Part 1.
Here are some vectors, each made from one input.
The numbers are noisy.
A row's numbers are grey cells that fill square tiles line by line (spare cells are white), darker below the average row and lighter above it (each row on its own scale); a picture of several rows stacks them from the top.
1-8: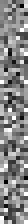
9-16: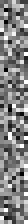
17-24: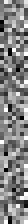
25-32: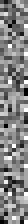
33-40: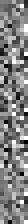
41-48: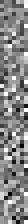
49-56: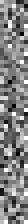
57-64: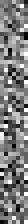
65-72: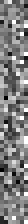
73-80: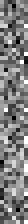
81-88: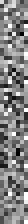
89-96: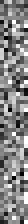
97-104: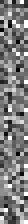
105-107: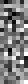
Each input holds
a point on a 16-point circle.
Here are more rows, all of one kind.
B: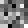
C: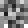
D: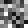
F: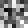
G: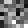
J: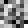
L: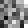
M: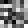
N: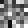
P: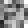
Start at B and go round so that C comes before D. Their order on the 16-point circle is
B, C, N, G, L, P, J, D, M, F.
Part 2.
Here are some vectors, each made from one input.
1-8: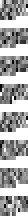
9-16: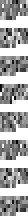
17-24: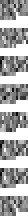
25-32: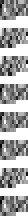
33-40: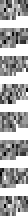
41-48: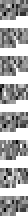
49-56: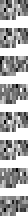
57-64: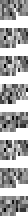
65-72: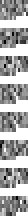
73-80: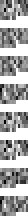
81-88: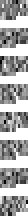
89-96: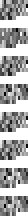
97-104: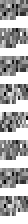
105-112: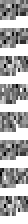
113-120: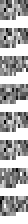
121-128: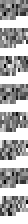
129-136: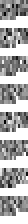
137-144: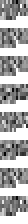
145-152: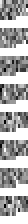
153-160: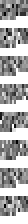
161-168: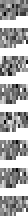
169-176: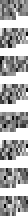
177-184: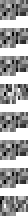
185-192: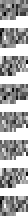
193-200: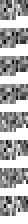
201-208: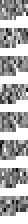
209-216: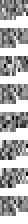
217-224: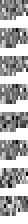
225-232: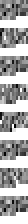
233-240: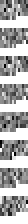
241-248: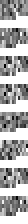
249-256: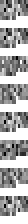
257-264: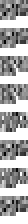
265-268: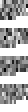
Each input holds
one of 8 labels.
